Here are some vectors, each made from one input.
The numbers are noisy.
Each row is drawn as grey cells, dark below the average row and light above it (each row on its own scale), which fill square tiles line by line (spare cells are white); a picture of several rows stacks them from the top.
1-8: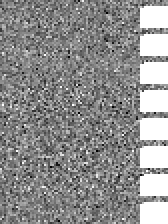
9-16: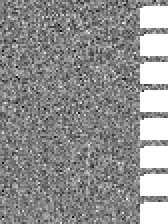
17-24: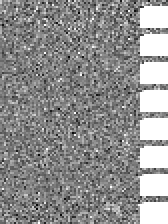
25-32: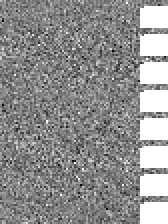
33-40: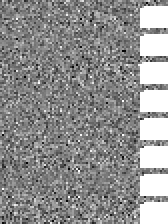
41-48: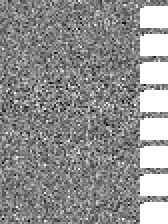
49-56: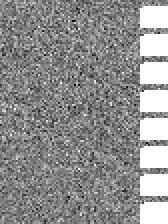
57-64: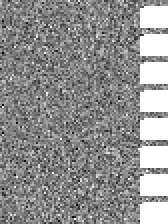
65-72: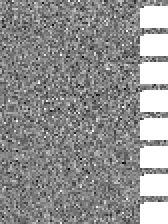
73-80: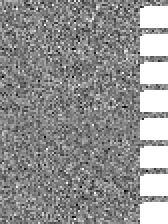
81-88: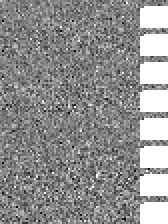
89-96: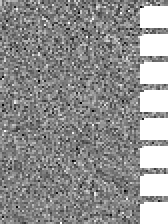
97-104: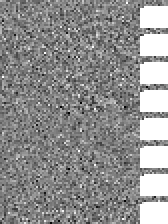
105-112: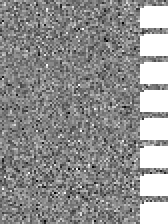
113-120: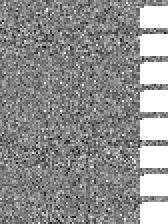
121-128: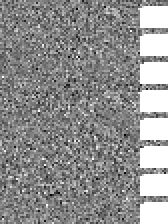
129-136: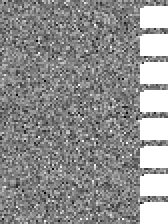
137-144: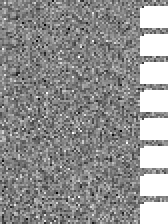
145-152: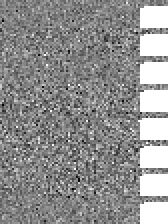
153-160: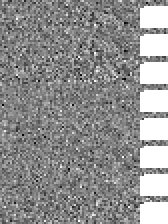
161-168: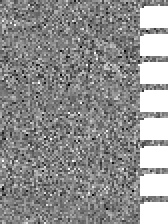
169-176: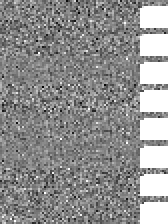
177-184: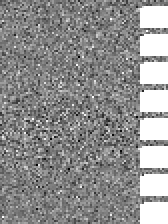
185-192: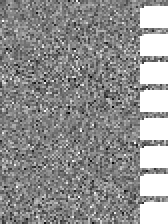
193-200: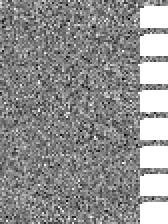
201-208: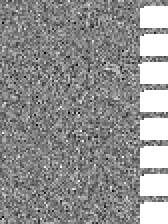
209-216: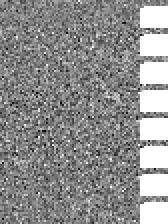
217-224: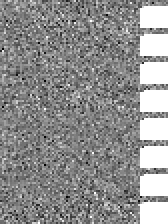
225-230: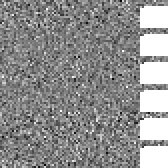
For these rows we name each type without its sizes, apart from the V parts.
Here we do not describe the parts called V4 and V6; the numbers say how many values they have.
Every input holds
a point on a circle, together with either a point on a line and a value of V4, or a true/false value and a value of V6.
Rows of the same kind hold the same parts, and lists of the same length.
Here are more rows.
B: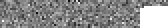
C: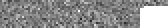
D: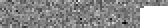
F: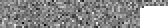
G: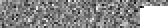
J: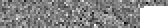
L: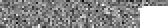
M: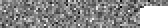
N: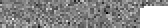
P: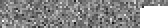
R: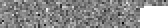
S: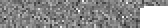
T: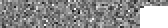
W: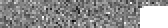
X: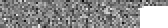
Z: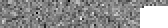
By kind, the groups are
B, C, J, N, P, S
D, F, G, L, M, R, T, W, X, Z

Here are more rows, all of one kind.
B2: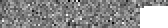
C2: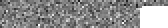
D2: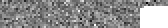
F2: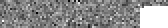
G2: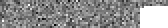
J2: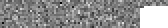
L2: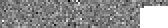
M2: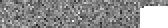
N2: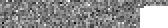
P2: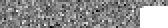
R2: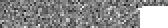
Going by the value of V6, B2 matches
C2, D2 and G2.
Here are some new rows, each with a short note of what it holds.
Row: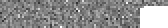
a point on a circle, a true/false value and a value of V6
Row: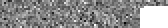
a point on a circle, a true/false value and a value of V6
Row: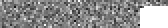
a point on a circle, a point on a line and a value of V4
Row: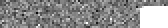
a point on a circle, a true/false value and a value of V6
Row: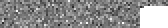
a point on a circle, a true/false value and a value of V6
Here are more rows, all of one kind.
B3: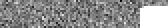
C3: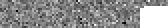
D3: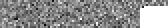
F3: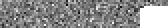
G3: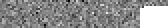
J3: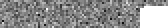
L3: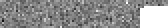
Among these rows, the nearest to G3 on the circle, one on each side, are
B3 and D3.
